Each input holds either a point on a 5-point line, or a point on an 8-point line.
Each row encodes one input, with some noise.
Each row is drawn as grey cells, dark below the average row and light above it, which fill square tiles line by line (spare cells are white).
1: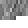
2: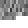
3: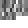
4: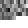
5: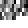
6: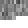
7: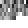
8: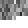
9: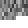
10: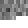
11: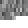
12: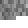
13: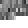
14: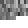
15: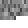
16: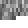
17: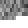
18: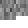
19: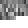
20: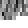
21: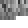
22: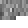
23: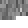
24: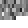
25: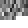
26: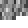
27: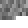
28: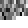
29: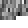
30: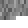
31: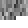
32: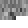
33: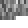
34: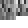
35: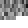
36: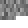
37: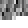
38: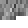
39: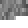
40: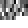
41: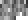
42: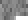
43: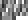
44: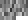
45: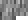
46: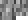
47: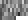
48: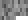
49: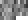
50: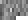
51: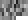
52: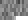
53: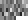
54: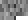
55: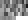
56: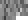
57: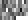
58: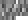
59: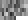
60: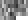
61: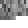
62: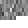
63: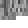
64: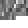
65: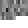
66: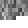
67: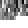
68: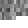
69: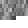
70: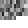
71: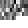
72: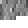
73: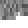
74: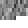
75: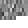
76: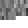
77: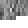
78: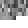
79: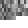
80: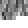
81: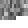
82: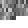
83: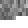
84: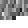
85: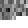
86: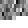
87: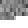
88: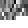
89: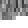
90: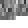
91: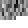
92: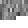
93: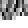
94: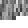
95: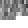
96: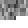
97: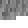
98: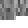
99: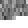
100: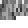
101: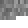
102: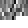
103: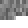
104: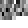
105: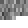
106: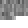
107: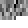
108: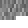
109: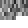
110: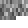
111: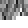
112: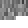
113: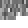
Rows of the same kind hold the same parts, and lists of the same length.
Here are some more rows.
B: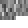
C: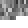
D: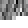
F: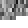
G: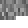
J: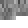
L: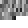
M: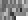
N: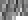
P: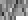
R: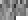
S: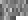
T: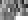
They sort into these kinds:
B, D, G, J, N, T
C, F, L, M, P, R, S

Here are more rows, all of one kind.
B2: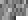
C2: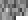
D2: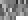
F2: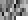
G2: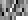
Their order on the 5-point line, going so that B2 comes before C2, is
D2, G2, B2, F2, C2.
